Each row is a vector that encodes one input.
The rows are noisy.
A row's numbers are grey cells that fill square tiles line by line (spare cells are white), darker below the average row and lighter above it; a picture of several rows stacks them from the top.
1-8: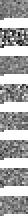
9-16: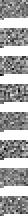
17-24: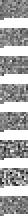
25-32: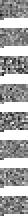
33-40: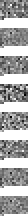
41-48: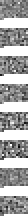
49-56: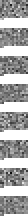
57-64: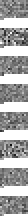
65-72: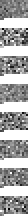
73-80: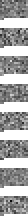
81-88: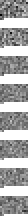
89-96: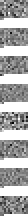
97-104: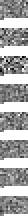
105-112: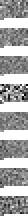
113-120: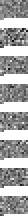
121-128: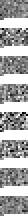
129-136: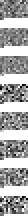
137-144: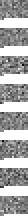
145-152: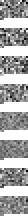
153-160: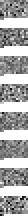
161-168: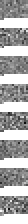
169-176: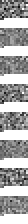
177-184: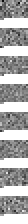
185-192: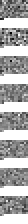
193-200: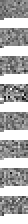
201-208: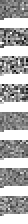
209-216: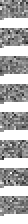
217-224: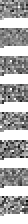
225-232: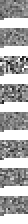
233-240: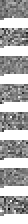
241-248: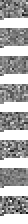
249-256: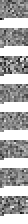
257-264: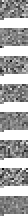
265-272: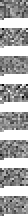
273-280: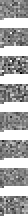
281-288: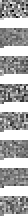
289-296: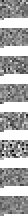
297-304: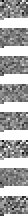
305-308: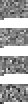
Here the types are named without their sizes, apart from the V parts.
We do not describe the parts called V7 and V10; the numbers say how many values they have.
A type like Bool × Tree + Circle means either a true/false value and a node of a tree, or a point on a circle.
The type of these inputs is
Bool × Bool × Bool + Line + Tree × V10 + V7.
